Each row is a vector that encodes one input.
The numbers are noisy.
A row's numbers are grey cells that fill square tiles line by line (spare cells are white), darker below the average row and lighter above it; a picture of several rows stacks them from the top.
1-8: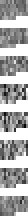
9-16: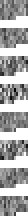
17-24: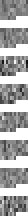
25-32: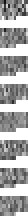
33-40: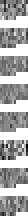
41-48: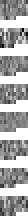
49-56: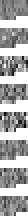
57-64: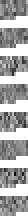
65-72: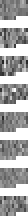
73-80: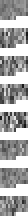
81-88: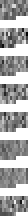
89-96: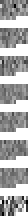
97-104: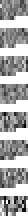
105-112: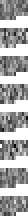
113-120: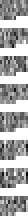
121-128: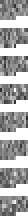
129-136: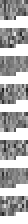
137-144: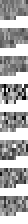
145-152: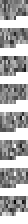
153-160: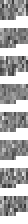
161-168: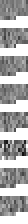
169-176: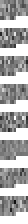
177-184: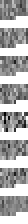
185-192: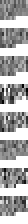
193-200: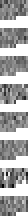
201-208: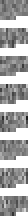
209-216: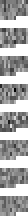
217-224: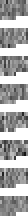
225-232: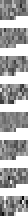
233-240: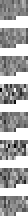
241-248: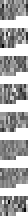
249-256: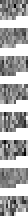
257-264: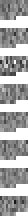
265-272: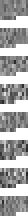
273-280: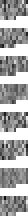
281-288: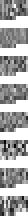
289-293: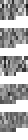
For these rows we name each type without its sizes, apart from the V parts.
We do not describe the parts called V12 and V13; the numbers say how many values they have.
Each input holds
either a label, a true/false value and a value of V12, or a value of V13.
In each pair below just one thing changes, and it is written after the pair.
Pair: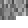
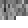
the value of V12
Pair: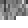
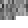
the true/false value
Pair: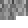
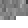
the label
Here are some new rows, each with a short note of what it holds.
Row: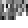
a value of V13
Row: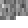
a value of V13
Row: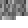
a value of V13
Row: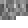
a label, a true/false value and a value of V12
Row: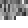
a label, a true/false value and a value of V12
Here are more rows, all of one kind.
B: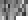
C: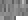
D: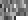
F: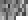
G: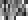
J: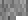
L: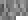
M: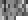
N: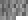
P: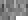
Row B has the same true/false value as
F, L, N and P.
